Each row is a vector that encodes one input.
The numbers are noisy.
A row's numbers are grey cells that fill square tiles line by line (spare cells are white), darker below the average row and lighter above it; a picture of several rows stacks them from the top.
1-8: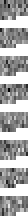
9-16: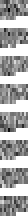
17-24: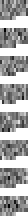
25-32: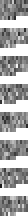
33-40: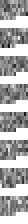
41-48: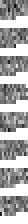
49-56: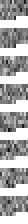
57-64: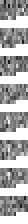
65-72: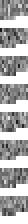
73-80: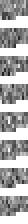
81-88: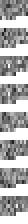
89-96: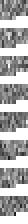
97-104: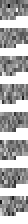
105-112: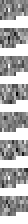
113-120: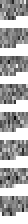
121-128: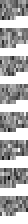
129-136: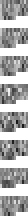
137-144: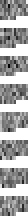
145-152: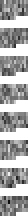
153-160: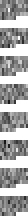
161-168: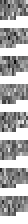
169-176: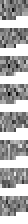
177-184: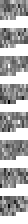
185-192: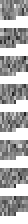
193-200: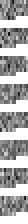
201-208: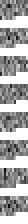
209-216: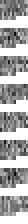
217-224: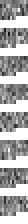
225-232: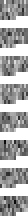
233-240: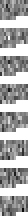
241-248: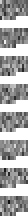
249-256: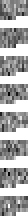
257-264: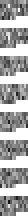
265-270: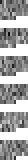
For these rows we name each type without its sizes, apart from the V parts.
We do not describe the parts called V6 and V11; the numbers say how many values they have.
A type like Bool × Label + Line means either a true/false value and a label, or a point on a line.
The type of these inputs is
(Bool × Circle + V11) × V6 + Label.
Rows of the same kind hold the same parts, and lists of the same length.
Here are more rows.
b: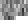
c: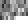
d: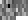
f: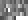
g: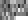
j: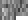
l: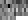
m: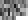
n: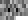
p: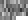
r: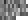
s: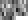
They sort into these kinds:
b, s
c, g, n, p
d, f, j, l, m, r

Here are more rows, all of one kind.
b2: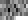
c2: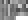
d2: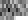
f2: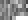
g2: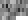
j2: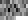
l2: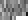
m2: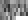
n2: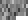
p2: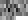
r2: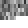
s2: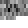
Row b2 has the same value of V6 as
d2, j2, p2 and s2.
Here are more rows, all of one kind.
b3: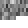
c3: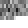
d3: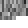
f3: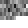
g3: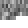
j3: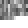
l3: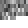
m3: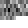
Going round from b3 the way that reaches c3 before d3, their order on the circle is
b3, m3, g3, c3, d3, j3, f3, l3.
